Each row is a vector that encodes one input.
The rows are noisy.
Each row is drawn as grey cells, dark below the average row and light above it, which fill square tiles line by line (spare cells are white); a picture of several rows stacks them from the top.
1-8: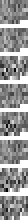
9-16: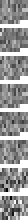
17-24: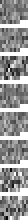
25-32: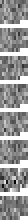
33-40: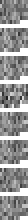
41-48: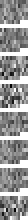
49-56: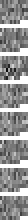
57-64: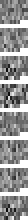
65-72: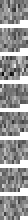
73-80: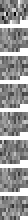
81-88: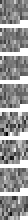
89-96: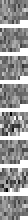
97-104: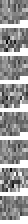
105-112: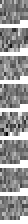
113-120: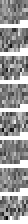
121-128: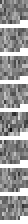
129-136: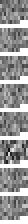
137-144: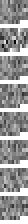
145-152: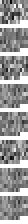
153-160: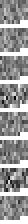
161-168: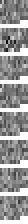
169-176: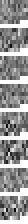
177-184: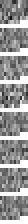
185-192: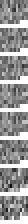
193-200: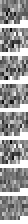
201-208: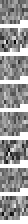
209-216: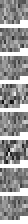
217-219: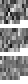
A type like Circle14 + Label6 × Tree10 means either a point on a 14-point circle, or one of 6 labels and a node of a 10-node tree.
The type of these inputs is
Bool × (Line6 + List2(Line4)) + Tree8.
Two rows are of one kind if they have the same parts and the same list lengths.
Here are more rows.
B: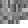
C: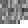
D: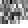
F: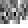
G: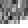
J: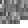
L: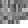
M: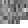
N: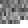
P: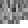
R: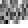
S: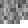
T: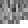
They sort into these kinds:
B, L
C, S
D, F, G, R
J, M
N, P, T

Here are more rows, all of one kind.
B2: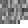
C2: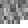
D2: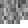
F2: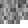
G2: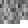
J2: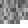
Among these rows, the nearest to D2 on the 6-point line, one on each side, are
B2 and F2.
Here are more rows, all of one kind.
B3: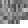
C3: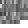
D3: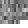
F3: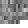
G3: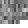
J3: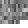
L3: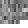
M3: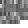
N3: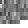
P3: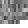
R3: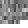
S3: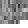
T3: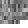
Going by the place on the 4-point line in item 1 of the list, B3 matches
P3 and T3.
